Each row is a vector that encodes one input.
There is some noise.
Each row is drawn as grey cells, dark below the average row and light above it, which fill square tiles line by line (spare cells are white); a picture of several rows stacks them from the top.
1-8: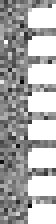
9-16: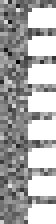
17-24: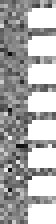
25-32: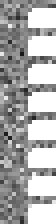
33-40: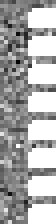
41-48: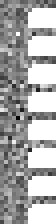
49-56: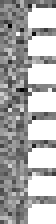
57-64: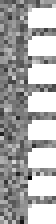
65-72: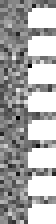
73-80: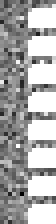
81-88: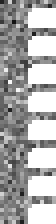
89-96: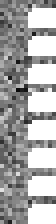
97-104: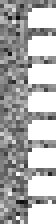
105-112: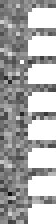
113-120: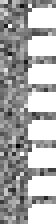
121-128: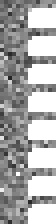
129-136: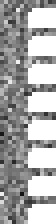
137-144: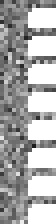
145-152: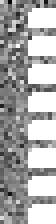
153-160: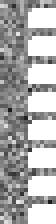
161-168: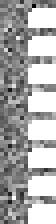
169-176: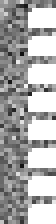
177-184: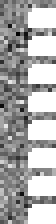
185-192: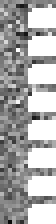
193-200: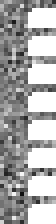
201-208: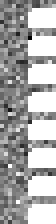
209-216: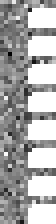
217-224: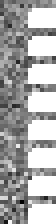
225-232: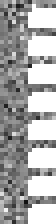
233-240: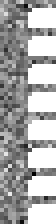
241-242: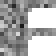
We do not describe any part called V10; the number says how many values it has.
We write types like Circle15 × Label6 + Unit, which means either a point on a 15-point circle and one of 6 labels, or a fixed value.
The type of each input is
Bool × Bool × Bool × List2(V10) + Line7 + Line9.
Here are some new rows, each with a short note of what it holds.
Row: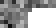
three true/false values, together with a list of one item
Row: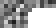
a point on a 9-point line
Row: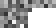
a point on a 7-point line
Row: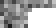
three true/false values, together with a list of one item
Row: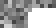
three true/false values, together with the empty list
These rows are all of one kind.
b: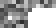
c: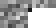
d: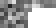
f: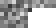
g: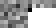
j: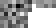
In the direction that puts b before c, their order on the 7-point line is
b, d, j, f, c, g.
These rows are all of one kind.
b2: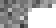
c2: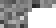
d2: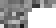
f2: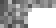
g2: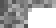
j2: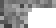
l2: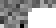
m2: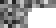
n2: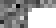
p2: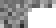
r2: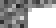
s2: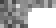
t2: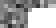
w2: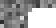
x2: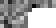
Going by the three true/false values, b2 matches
f2, g2, p2 and s2.
